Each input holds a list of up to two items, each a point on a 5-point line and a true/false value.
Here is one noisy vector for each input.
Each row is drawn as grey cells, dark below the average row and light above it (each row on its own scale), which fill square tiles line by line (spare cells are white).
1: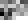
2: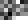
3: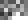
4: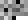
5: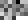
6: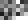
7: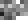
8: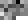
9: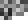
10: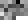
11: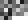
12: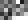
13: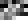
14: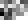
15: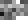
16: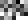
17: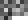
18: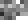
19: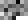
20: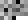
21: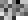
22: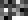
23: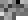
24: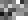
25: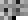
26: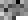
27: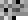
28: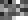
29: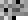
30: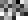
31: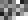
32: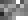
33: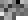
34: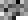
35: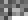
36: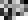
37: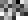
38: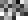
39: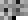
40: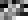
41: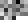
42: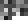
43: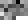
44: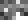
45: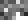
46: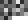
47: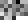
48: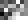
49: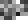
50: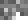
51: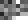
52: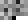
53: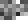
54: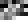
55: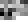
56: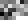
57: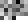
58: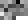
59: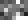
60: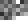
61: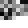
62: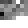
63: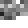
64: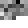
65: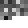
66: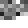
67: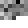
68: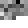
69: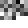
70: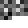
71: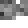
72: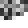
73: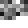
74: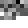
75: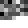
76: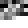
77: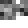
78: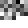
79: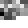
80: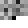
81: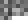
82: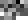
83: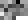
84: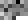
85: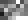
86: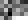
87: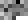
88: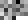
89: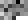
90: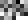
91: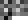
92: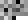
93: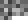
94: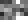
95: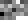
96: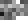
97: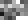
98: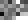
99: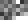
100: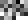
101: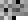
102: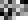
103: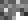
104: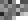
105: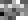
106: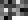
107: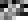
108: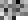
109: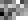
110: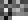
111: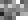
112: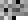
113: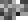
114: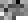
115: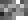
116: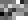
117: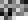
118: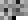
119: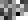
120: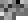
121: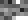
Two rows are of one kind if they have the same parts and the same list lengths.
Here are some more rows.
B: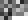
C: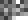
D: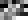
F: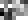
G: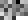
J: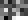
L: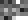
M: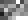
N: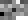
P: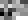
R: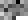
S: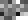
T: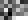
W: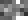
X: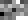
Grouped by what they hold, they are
B, C, F, J, L, M, N, P, S, T, W, X
D
G, R

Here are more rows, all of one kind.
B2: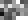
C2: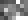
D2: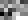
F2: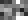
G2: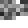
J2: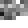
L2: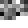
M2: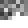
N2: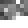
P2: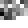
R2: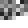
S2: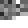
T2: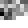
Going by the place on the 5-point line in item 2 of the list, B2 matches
C2, N2 and R2.
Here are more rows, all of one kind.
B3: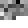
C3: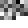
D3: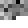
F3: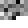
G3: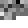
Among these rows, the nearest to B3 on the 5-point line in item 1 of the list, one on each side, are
D3 and G3.
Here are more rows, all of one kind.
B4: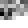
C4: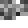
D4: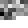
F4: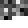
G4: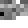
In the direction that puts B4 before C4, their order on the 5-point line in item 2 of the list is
B4, D4, F4, C4, G4.
